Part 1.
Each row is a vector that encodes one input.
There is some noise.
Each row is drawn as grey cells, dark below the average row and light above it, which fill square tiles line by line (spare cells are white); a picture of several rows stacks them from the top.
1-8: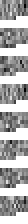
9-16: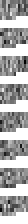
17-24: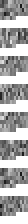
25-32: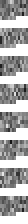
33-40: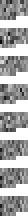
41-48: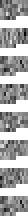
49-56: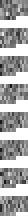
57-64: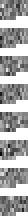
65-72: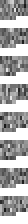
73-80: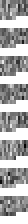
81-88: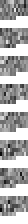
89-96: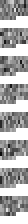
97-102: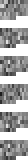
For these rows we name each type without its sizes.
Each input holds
a point on a line.
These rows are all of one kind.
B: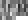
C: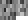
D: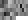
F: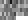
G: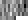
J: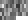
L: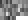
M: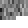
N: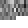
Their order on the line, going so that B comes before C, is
B, G, N, D, L, C, F, J, M.
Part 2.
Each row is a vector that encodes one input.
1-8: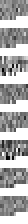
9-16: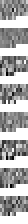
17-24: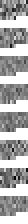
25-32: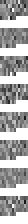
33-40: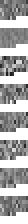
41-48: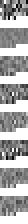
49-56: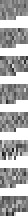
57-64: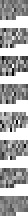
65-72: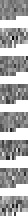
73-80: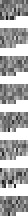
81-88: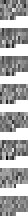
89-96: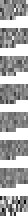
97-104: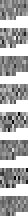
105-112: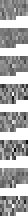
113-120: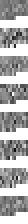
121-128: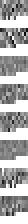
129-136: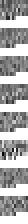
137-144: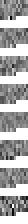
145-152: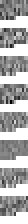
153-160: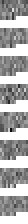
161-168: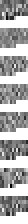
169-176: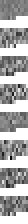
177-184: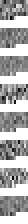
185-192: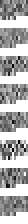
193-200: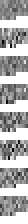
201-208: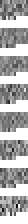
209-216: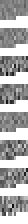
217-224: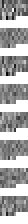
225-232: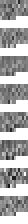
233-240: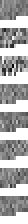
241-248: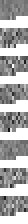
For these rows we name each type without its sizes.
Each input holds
a node of a tree.
